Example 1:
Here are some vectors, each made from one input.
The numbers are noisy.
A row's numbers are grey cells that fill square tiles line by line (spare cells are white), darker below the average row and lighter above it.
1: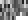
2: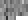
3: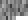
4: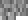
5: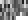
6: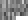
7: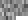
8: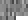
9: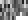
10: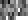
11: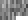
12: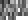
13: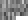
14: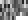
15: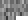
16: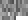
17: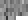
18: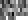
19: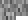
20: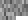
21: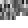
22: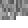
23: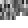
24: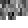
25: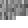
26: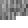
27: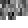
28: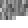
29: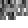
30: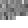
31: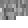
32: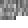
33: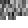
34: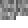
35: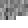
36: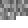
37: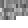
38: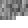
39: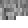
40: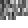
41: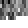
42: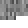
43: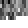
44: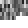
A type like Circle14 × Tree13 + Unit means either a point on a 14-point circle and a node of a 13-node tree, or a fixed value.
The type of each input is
Line3 × Line3 + Line6 × Line6 + Unit.
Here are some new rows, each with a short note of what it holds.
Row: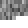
a point on each of two 6-point lines
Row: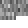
a point on each of two 6-point lines
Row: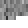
a point on each of two 6-point lines
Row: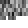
a point on each of two 3-point lines
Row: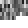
a fixed value
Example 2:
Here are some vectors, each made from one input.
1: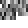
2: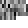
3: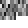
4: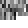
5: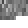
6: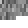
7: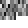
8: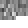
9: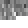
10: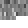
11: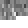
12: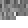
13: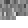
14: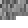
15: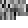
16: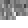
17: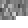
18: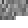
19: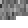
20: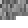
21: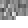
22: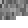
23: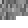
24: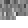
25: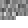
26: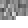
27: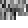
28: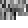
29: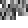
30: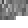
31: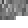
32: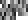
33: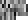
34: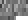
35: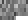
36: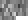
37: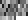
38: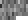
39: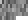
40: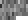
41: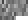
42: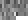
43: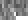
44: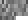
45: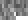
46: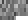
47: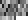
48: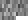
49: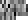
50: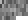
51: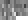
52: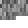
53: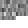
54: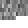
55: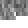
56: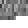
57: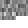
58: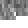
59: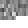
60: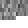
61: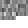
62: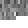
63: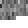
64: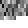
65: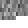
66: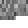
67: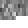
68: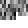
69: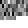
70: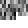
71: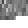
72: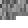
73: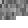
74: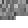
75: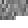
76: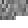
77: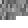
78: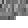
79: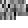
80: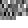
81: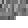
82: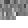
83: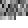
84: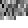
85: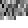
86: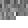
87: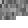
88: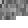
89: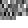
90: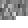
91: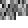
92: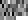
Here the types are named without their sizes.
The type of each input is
Bool × Bool × Bool × Bool + Line.
